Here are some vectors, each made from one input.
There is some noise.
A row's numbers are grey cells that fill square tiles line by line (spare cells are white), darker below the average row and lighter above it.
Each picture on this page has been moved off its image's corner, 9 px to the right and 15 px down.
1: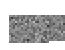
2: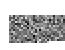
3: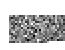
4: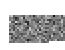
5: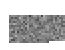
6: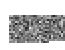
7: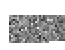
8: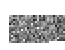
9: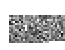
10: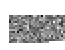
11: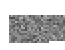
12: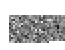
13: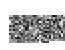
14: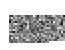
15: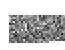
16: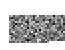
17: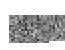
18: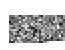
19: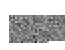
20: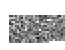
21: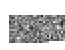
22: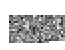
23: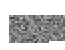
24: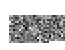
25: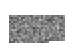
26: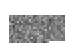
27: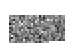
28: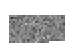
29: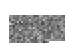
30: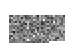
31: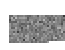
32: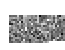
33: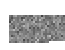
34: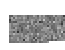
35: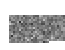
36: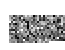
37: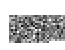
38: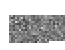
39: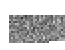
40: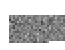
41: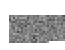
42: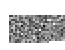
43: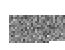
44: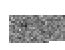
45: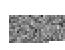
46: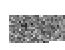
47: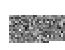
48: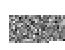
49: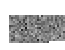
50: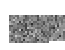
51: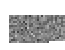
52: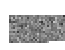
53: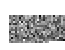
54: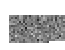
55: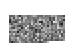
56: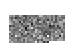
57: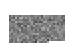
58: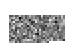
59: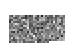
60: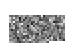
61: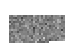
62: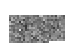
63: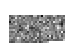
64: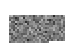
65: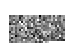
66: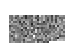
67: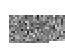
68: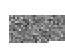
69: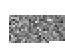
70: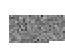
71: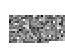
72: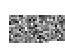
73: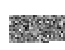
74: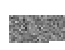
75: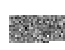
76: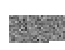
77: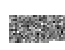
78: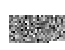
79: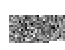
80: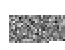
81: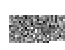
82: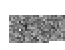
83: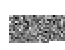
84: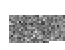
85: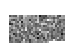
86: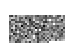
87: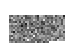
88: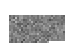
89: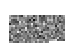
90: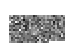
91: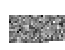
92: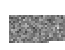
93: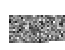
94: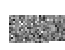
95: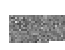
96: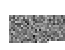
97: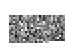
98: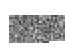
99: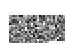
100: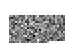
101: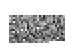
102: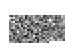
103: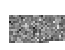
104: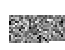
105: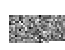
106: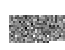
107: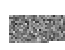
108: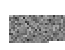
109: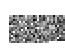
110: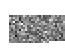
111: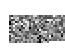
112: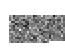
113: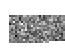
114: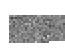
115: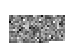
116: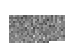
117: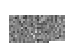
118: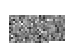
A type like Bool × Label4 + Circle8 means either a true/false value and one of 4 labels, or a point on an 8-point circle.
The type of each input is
Line8 + Line12.
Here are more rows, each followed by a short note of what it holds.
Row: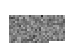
a point on a 12-point line
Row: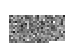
a point on a 12-point line
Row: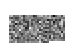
a point on a 12-point line
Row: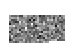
a point on an 8-point line
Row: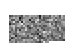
a point on an 8-point line
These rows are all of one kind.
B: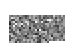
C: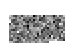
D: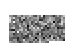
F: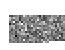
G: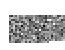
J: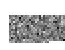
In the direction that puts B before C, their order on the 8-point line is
G, D, F, J, B, C.
